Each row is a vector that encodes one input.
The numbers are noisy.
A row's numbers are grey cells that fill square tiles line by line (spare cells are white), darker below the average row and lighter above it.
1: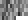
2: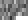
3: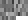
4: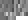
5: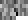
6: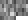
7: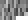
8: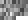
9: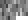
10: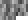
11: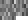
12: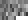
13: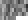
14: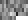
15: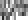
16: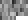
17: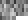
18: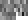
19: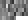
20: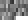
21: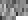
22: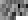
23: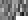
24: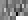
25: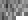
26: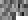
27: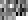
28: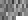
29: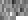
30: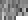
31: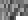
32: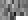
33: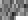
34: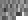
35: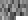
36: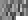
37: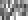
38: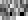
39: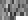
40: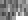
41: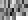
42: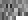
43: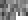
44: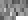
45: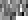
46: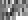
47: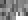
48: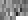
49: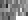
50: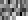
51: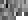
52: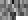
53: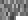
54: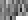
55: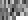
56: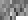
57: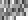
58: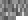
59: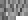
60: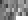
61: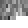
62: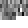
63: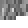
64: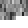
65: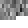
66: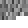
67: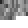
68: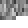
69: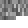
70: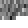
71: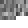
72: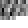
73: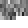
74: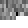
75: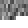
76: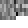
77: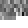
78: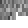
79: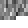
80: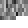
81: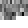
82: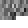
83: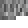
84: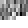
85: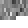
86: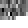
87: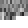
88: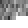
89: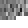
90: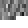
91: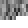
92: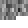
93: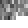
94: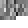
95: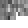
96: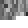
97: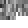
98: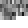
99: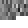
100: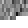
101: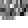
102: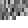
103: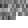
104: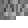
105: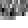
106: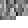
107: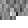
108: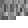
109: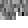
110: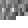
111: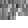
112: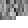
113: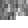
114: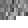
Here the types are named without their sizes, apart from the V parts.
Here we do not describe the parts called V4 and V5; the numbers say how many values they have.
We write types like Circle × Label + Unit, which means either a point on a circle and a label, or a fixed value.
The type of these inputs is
(Bool × Bool × Bool × Bool × V4 × V5 + Circle) × Circle.
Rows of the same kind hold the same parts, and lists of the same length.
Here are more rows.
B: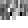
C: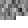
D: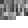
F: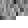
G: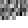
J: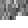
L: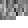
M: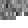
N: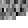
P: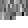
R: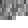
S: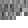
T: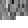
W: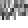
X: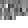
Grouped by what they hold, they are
B, G, N, W
C, D, F, J, L, M, P, R, S, T, X

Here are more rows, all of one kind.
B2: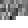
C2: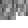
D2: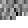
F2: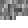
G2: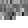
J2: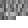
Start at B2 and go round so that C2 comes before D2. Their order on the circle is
B2, G2, C2, J2, D2, F2.
